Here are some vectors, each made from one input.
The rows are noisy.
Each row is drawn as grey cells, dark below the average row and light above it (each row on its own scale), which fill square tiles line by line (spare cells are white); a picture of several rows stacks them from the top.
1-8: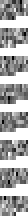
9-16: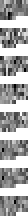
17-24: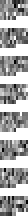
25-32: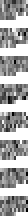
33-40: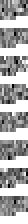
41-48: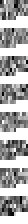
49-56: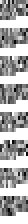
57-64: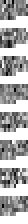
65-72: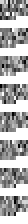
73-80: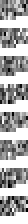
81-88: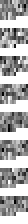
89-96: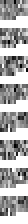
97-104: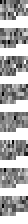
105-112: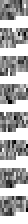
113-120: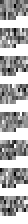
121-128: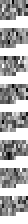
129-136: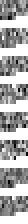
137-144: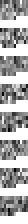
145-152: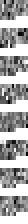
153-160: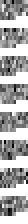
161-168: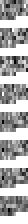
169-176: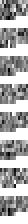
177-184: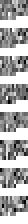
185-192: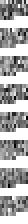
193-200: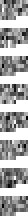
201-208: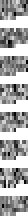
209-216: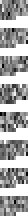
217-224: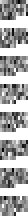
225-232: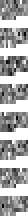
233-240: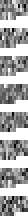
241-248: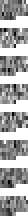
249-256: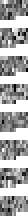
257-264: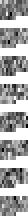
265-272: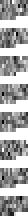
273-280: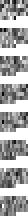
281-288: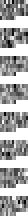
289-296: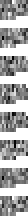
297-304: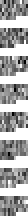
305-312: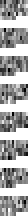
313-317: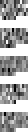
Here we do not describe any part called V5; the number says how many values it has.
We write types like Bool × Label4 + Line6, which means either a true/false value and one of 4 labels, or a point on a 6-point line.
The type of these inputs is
Bool × Bool × Bool + List2(Line9 × V5).
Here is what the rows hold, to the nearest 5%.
About 25% of them hold three true/false values. The rest are lists of up to two items, each a point on a 9-point line and a value of V5: a few of all rows are empty, 30% hold one and 40% two.
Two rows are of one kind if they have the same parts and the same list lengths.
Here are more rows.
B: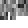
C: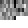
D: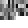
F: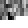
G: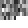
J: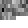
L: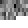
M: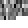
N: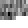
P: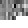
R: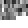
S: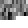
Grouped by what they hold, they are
B
C, G, L, M, P
D, F, N, R, S
J

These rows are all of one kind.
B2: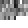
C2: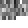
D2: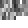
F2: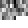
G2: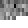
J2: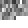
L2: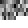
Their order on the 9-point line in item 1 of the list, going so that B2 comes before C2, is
D2, L2, J2, B2, C2, F2, G2.
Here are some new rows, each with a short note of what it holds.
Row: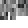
the empty list
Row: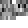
three true/false values
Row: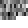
a list of one item
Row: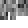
the empty list
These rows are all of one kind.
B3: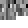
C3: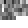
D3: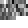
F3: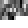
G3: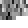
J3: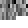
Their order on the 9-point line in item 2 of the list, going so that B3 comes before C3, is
D3, J3, B3, F3, C3, G3.
